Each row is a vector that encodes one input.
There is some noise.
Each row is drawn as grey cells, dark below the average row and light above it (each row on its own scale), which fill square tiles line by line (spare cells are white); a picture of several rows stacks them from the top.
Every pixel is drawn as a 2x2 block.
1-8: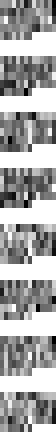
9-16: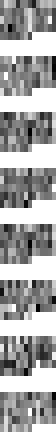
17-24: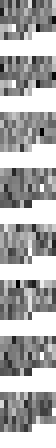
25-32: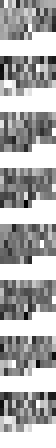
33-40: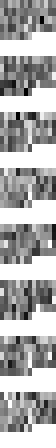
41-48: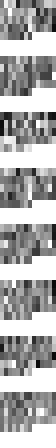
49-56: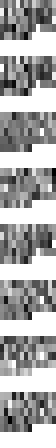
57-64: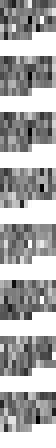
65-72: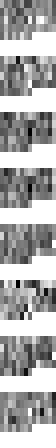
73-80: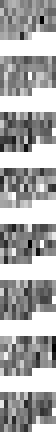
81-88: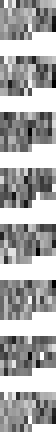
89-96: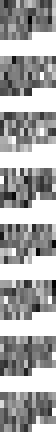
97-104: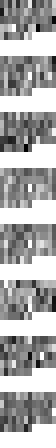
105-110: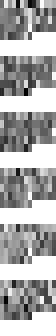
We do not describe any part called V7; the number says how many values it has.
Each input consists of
a value of V7, together with a list of up to two points on a 5-point line.
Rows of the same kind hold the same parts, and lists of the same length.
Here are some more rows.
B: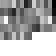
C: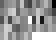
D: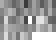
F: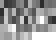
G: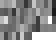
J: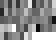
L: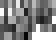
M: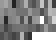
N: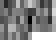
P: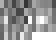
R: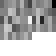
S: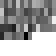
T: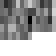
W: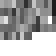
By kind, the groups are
B, G, M, P, S, W
C, D, L, R
F, J, N, T

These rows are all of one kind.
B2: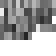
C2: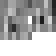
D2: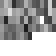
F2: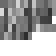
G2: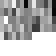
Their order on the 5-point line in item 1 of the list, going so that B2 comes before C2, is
F2, D2, G2, B2, C2.
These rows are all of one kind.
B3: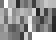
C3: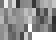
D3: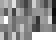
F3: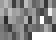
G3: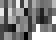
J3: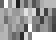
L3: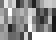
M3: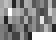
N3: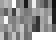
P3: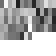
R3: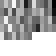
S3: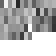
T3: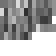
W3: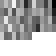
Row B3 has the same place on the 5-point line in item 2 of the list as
M3, R3, S3 and W3.
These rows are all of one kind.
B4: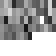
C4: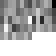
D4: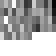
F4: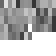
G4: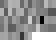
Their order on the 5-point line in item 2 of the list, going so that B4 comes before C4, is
G4, B4, C4, F4, D4.
